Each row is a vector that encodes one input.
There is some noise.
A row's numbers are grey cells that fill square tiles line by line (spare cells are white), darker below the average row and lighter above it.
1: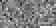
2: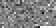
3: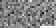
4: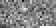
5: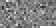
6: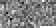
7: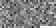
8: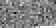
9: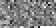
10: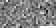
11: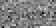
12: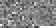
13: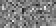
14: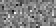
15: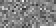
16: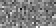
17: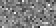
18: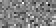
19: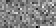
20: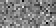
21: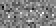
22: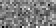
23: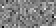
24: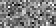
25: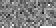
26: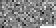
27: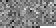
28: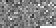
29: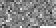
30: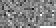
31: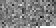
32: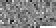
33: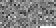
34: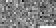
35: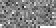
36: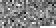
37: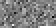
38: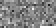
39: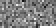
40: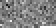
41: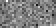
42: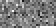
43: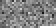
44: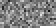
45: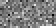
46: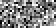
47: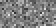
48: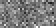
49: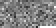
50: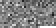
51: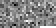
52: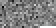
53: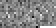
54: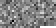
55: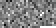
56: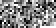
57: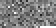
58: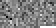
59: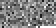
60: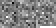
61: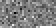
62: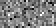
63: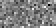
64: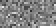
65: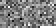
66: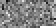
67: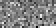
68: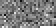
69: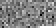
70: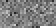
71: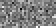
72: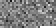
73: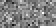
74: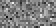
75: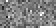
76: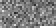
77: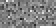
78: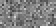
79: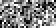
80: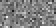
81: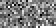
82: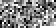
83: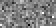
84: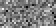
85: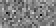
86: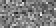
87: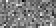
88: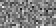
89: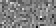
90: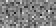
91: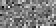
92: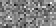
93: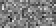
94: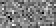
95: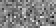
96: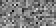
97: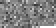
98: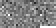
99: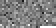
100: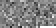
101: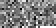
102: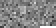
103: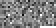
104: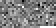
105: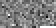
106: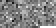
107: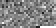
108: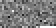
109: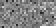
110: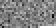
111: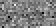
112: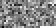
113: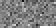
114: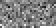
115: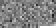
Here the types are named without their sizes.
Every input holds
either a fixed value, or two labels and a point on each of two lines.
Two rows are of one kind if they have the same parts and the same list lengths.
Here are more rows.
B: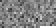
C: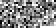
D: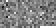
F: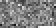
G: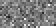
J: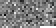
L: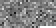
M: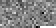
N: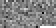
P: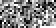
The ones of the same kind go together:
B, D, F, G, J, L, M, N
C, P

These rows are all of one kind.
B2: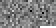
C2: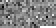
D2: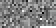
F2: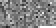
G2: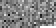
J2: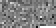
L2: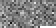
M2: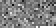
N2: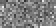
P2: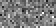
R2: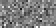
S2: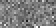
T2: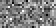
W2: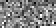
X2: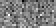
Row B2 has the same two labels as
D2, N2, R2 and T2.
